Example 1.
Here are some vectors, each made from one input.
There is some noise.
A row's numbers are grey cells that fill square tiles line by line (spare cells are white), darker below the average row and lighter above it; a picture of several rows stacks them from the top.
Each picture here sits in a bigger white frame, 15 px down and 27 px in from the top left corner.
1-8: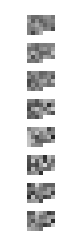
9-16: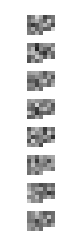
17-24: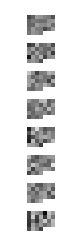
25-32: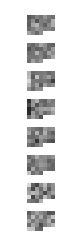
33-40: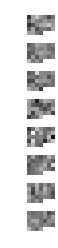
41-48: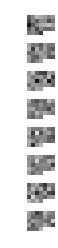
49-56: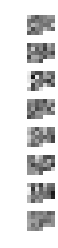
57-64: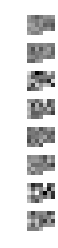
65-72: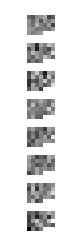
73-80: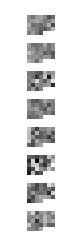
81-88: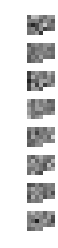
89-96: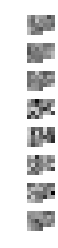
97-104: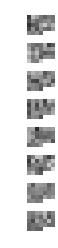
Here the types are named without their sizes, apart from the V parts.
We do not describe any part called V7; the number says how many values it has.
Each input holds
a point on a line, together with either a point on a line, or a value of V7.
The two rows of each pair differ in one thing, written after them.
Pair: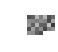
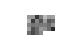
the value of V7
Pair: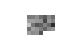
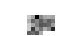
the value of V7
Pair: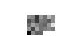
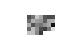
the place on the line
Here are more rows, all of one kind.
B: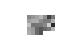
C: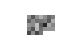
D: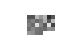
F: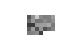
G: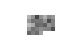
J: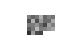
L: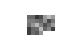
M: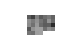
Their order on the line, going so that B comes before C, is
G, B, J, C, M, L, D, F.
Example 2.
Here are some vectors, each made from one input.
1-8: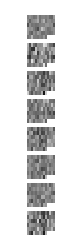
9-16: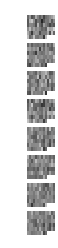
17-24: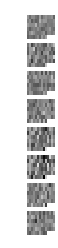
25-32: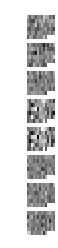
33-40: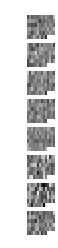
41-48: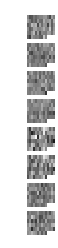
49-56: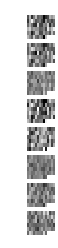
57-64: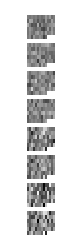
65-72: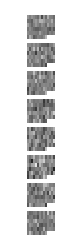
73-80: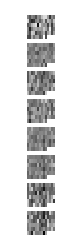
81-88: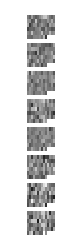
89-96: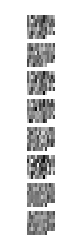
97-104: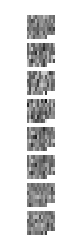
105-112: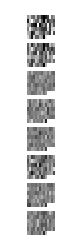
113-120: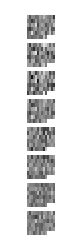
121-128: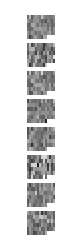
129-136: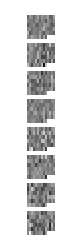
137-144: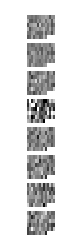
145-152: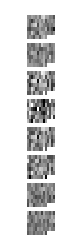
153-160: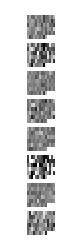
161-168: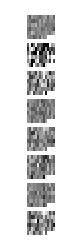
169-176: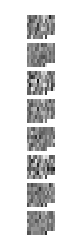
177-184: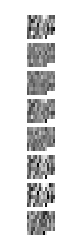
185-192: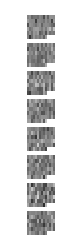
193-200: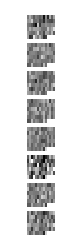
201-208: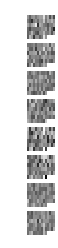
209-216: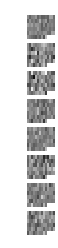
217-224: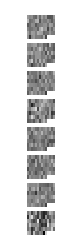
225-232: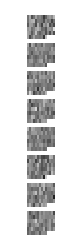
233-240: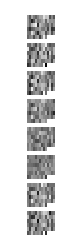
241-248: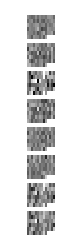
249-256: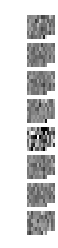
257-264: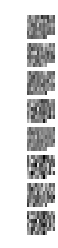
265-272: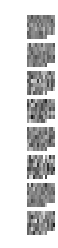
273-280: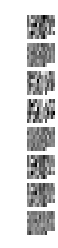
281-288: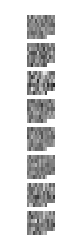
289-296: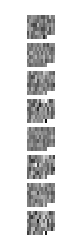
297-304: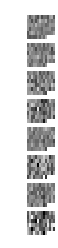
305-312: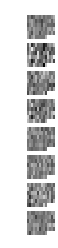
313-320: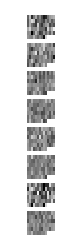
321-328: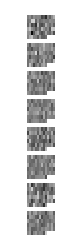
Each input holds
a true/false value, together with either a point on an 11-point line, or a point on a 12-point line.
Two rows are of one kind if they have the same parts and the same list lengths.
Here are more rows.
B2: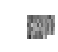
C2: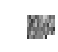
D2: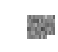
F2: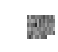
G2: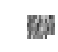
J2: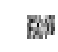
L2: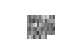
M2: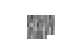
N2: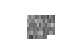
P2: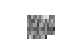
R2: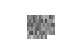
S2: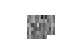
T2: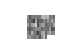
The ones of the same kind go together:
B2, D2, J2, L2, M2, T2
C2, F2, G2, N2, P2, R2, S2

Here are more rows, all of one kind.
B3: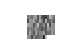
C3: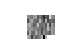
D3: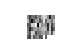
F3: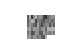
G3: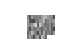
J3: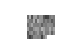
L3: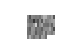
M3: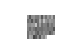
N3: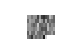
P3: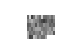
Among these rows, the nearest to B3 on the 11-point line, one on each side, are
C3 and F3.
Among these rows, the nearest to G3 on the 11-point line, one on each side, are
L3 and N3.
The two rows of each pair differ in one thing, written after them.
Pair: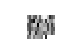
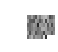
the place on the 12-point line
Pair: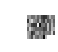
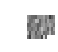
the true/false value
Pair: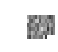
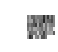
the place on the 12-point line
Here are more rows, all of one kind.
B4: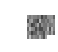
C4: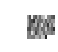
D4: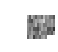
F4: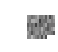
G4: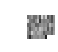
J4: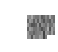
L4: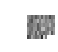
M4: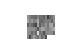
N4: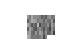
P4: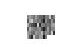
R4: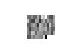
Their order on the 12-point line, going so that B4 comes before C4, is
F4, N4, M4, D4, L4, B4, J4, C4, P4, G4, R4.
